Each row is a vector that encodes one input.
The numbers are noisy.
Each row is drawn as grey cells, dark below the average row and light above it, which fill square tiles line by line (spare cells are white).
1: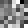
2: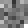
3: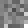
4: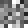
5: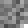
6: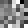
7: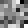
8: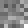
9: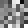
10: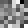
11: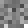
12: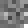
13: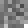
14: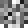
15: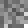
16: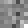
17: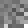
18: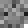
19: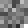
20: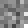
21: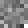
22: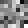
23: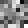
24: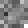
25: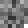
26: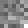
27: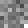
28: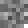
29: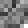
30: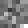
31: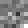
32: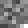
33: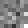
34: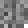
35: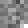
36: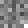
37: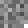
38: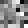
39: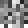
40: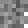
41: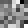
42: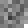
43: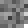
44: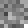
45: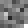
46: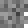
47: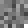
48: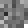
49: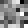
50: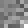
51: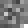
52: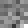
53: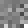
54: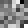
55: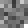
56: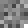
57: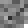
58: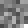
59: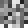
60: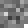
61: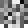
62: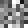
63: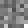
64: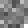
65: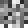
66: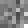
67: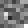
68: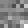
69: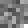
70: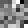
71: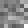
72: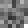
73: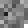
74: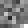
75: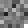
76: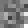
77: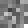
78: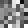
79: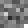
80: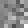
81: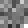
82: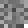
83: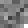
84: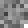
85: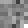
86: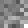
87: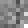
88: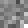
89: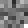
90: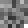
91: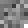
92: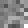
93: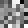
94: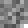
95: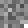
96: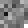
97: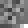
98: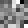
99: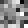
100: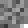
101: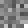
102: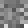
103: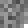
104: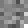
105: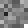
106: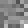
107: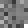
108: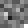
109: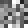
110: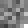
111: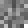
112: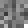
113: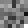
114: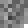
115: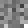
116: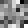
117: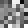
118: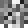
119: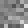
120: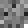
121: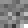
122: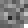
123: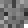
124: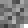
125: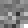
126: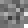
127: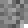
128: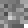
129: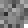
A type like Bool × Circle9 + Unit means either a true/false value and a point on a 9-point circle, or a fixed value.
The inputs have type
Bool × Bool × Bool × Bool × Line9 + Line8.
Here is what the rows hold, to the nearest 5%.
About 20% of them hold a point on an 8-point line. The rest hold a point on a 9-point line and four true/false values.
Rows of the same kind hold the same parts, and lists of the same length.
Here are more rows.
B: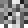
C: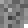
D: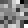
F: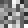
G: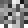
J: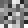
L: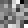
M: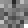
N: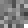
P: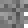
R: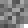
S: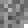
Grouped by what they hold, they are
B, D, F, G, J, L
C, M, N, P, R, S

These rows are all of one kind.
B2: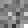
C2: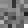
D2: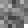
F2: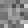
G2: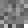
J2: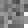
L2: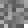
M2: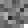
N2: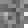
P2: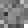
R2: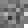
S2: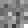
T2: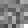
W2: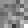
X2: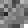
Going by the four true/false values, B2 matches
S2, T2, W2 and X2.
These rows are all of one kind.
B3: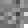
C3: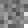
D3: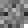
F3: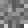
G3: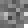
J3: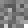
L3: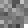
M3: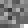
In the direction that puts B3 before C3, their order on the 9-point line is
M3, G3, B3, C3, J3, F3, D3, L3.
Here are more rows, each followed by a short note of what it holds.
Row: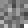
a point on a 9-point line and four true/false values
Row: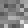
a point on a 9-point line and four true/false values
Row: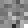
a point on a 9-point line and four true/false values
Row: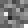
a point on a 9-point line and four true/false values
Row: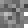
a point on a 9-point line and four true/false values
